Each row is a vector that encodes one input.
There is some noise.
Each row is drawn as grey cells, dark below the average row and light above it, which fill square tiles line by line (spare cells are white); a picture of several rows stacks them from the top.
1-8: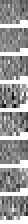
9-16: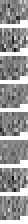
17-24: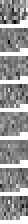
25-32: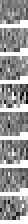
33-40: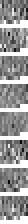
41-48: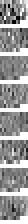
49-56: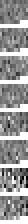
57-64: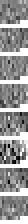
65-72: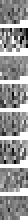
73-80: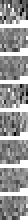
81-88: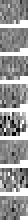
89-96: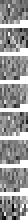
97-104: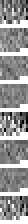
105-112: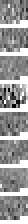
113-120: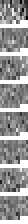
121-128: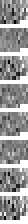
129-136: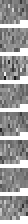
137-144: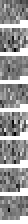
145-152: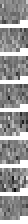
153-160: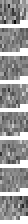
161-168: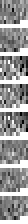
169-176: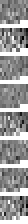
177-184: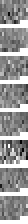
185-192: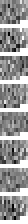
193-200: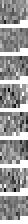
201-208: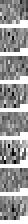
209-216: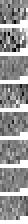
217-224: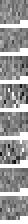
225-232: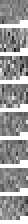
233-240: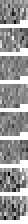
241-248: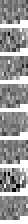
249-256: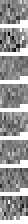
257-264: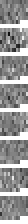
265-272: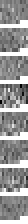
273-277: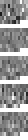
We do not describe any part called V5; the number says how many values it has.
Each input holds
either a fixed value, or a node of each of four 10-node trees, or two values of V5.
